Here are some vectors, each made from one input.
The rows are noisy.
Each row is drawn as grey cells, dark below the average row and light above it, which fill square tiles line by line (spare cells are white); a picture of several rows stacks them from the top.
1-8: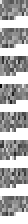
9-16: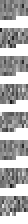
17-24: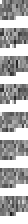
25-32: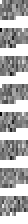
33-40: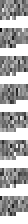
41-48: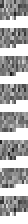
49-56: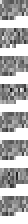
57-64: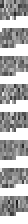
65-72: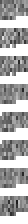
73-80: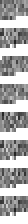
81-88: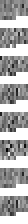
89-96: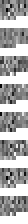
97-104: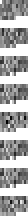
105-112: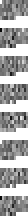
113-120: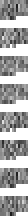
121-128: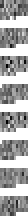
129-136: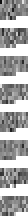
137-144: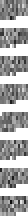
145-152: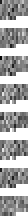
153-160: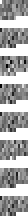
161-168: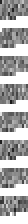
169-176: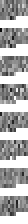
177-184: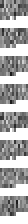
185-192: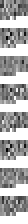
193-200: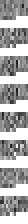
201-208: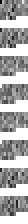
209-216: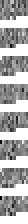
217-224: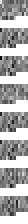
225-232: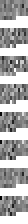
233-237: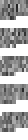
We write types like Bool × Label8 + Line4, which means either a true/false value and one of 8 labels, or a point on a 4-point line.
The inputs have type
Bool × Bool × Bool + Line8.
